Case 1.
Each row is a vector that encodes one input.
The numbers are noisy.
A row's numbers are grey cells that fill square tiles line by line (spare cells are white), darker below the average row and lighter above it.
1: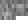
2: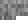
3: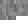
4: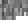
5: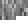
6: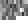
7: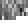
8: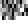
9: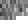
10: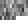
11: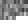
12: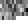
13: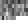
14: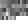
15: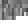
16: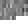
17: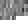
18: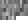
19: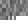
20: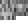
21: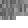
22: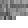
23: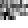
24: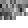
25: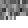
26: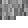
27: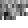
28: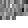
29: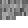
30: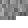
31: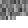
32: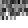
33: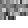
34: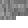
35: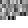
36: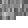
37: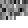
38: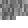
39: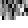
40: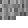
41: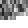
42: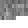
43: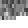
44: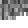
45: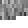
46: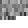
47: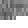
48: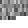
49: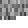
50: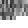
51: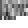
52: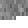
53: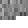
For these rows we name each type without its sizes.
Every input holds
a list of points on a line.
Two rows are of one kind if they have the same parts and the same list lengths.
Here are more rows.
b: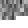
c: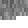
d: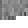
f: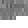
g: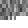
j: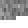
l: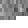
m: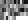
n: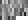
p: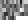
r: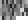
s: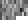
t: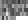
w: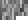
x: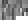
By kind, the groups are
b, d, j, n, p, s, t
c, f, g, l, r, w
m, x

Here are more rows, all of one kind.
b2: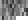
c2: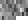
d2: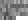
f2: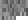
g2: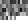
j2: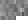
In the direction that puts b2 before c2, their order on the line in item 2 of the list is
d2, b2, g2, c2, j2, f2.
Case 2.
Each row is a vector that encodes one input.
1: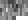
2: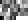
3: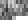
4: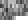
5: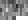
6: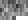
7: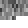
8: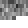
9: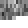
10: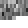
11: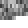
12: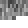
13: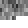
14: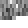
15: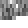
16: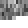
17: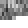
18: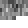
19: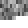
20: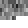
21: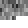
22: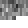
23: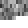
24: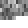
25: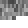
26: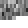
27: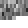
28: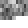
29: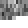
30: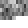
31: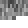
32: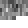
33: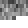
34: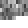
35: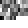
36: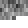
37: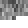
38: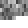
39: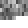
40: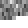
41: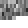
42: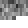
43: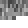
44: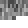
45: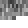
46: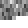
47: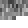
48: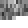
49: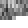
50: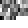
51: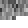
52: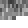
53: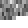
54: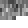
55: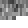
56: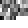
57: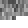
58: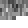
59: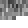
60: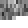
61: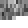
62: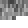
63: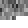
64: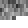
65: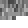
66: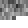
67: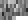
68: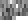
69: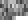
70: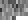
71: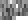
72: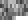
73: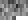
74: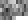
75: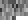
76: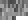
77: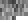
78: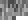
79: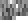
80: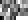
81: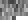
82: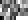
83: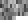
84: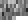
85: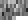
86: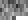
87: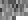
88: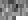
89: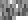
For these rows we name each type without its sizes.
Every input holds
either a point on a circle, or a fixed value, or a node of a tree.
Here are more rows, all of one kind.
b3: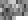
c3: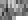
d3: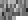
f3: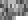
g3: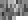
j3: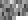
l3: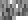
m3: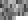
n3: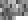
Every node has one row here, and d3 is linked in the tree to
g3.
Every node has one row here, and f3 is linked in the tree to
c3 and m3.
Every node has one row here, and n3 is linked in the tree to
b3 and m3.
